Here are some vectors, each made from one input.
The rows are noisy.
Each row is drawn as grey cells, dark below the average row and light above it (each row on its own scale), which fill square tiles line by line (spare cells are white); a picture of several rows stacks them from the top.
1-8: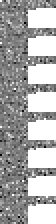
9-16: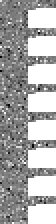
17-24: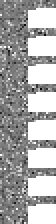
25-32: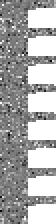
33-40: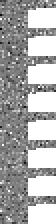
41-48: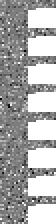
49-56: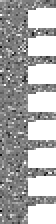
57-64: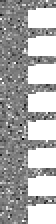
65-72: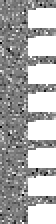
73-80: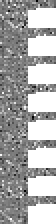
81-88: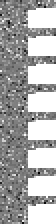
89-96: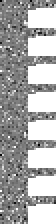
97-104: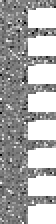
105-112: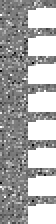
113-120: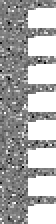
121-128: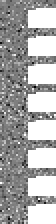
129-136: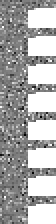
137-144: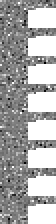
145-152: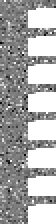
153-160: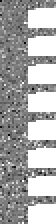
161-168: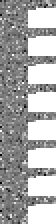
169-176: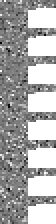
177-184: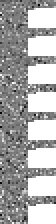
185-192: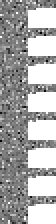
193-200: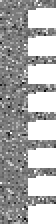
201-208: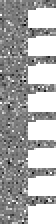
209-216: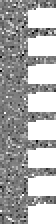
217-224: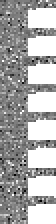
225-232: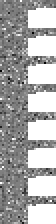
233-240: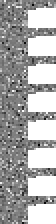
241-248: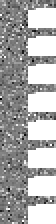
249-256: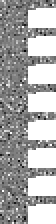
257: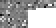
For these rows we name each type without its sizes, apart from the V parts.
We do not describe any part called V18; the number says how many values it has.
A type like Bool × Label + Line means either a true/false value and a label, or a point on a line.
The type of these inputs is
Circle × (Circle + V18).
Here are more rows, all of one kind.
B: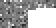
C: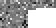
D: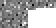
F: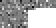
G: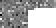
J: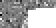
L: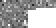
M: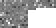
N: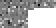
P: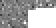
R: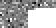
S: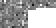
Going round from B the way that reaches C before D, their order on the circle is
B, M, C, N, R, J, G, F, P, L, D, S.
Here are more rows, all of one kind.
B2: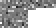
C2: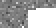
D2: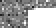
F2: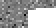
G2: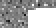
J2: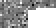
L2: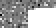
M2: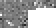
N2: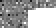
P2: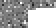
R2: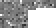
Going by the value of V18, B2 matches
J2, L2, P2 and R2.
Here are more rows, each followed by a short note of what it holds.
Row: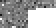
a point on each of two circles
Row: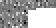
a point on each of two circles
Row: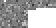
a point on a circle and a value of V18
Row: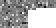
a point on each of two circles
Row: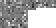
a point on a circle and a value of V18
